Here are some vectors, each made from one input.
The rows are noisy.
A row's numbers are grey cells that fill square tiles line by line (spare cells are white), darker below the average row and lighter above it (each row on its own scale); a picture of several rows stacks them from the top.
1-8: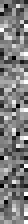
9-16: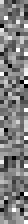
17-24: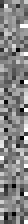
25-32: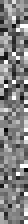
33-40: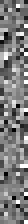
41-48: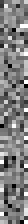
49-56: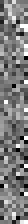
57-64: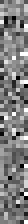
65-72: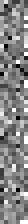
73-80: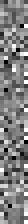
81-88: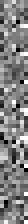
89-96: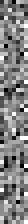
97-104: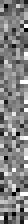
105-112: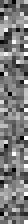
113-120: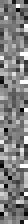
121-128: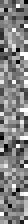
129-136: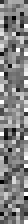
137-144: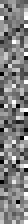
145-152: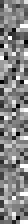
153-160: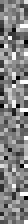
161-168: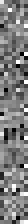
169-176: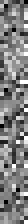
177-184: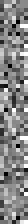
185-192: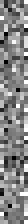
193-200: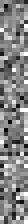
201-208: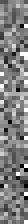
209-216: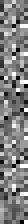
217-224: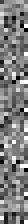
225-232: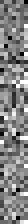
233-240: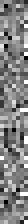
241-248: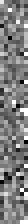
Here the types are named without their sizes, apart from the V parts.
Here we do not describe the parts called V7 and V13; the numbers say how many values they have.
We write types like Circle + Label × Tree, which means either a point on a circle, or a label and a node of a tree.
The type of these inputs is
(Bool × Bool × Bool + Unit) × (Line + V7 × V13).
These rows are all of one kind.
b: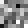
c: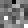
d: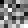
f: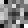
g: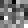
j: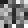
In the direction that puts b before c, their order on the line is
b, f, c, g, j, d.
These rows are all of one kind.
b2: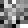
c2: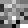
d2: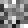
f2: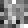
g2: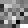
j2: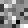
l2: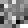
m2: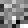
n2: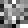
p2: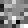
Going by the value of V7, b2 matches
f2 and n2.
